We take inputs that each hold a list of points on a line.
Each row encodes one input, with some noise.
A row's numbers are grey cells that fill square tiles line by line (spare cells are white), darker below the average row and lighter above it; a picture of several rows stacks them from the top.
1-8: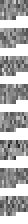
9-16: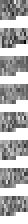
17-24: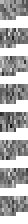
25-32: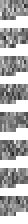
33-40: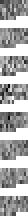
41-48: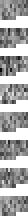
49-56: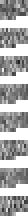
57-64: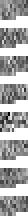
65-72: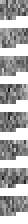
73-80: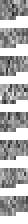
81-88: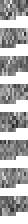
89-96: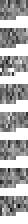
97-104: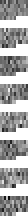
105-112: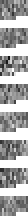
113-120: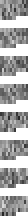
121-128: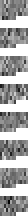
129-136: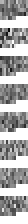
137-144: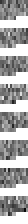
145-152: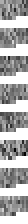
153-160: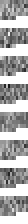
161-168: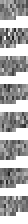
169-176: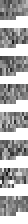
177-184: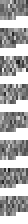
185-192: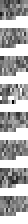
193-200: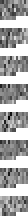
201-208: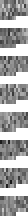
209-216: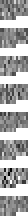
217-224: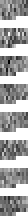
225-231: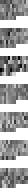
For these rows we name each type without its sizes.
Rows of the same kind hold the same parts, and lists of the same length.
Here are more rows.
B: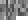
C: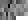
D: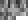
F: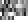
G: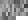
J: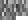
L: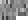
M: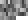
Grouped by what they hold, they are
B, C, J, L, M
D, G
F

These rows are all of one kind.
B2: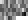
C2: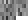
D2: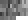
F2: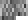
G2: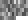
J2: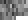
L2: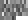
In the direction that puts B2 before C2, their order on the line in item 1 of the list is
D2, J2, G2, L2, B2, C2, F2.
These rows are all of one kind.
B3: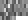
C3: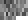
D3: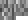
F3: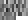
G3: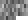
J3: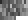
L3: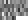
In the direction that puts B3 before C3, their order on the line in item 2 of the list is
J3, F3, B3, D3, C3, L3, G3.
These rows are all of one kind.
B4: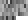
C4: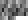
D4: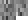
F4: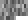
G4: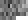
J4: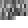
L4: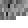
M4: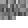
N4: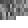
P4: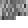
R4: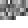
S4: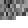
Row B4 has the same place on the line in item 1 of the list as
F4, J4 and P4.
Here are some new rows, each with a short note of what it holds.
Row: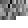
a list of two items
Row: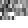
the empty list
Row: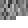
a list of one item
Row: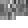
a list of one item
